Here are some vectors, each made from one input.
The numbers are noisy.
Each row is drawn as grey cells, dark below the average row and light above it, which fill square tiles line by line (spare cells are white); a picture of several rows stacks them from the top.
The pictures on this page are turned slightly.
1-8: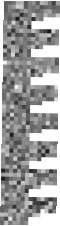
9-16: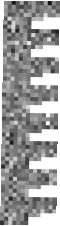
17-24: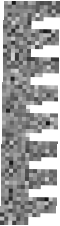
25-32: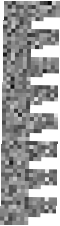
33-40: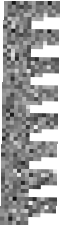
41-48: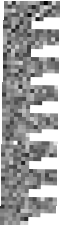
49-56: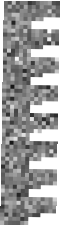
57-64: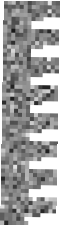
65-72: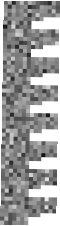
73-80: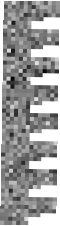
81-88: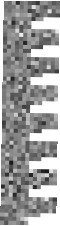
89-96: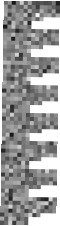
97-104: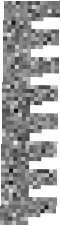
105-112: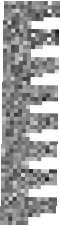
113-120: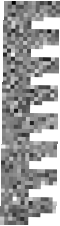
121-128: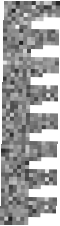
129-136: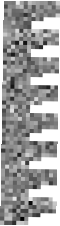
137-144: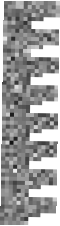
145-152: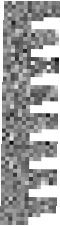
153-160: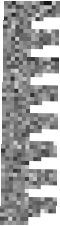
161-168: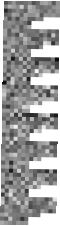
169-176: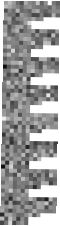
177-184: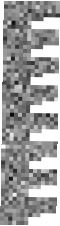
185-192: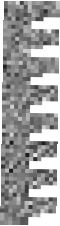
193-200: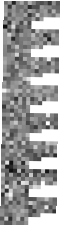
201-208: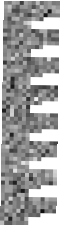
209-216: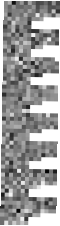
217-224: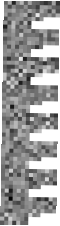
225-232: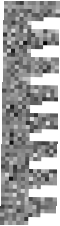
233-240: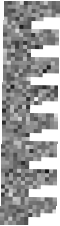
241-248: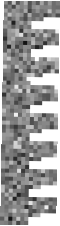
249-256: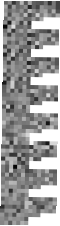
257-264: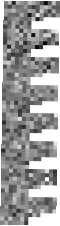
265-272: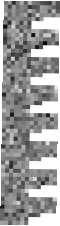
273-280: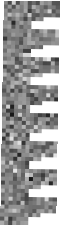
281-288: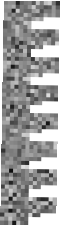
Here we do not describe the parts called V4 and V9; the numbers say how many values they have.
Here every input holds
either three true/false values, or a value of V4 and a value of V9, or a list of up to two points on an 8-point circle.
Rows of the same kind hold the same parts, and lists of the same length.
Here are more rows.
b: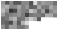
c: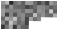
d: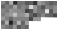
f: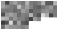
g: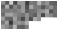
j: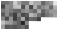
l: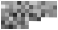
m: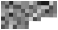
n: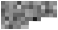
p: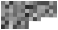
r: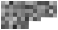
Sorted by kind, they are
b
c, m, p, r
d, g
f, j, n
l

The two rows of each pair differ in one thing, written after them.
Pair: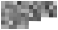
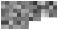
the value of V9
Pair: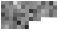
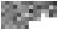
the value of V9
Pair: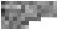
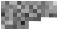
the value of V4
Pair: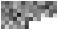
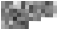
the value of V9
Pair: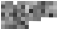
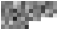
the value of V4
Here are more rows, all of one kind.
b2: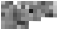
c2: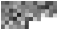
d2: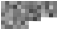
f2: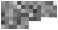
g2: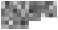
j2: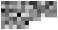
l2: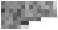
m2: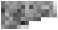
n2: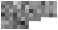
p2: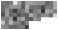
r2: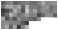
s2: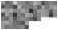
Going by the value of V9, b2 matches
g2 and j2.
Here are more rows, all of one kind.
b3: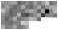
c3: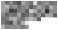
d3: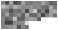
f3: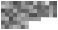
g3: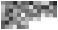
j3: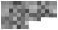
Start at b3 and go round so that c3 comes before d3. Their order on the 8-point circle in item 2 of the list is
b3, j3, g3, c3, d3, f3.
